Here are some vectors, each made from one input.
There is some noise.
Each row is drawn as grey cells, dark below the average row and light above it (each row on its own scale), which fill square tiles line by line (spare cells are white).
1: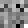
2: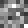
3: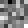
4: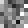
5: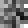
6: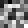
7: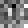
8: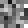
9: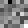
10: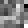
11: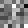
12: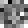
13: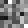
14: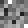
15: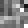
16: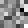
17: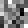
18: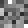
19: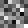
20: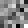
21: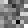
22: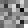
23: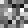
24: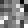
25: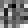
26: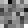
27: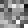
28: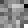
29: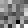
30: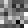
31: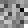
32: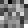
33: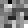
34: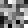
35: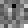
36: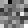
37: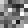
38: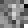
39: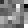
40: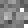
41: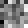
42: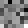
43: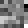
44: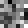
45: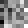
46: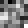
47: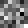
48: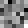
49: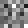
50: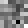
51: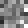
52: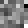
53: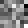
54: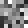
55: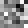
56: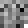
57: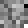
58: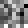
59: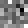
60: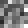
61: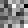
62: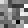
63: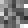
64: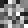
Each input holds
a point on a 9-point line, together with either a fixed value, or a node of an 8-node tree.
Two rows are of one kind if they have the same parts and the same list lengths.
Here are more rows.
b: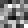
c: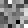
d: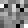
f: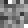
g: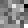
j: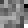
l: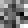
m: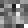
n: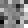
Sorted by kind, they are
b, c, f, l, m, n
d, g, j

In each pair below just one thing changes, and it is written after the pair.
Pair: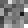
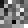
the place on the 9-point line
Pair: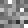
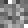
the node of the tree
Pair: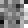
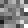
the node of the tree
